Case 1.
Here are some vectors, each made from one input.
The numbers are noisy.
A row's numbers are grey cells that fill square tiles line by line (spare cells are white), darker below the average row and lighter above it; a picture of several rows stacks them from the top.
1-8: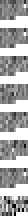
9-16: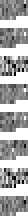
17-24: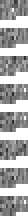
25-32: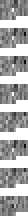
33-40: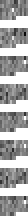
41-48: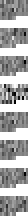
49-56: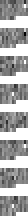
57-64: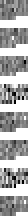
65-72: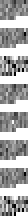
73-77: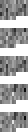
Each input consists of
either a fixed value, or three true/false values.
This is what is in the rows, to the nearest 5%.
About 10% of them hold a fixed value. The rest hold three true/false values.
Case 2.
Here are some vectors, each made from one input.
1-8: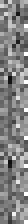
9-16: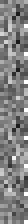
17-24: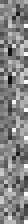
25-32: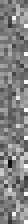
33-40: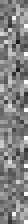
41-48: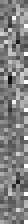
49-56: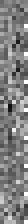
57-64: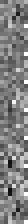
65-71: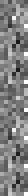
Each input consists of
a point on an 8-point line.
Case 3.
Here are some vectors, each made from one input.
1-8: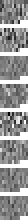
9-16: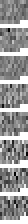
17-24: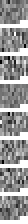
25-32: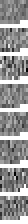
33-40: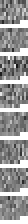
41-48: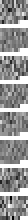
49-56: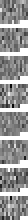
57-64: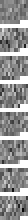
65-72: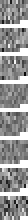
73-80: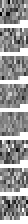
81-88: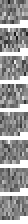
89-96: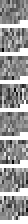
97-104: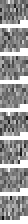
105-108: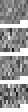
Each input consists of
a node of a 13-node tree.
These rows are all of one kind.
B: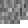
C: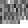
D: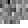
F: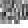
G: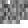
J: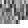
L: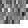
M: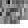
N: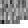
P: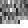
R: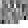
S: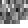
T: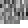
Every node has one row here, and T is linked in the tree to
F and J.
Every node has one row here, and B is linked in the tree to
G and L.
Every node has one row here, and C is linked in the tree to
G and P.
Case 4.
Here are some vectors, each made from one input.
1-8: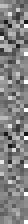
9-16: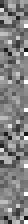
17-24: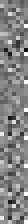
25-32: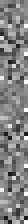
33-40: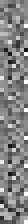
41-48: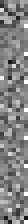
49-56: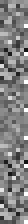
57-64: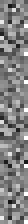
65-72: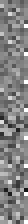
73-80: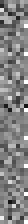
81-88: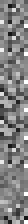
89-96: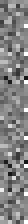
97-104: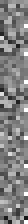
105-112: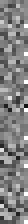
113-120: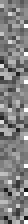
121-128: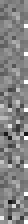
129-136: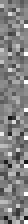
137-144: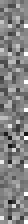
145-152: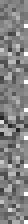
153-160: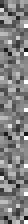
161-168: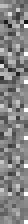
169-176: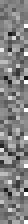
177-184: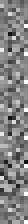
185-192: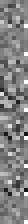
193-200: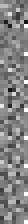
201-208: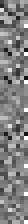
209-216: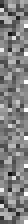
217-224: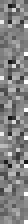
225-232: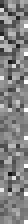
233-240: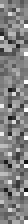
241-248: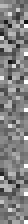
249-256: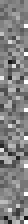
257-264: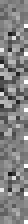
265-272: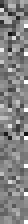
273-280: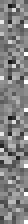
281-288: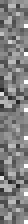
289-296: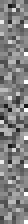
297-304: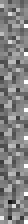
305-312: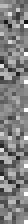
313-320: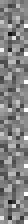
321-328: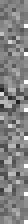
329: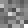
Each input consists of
a node of a 7-node tree.
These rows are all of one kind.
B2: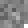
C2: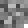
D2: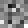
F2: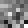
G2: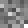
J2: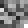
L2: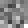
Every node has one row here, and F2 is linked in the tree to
G2.
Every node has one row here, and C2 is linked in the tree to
B2 and J2.
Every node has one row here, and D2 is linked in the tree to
L2.
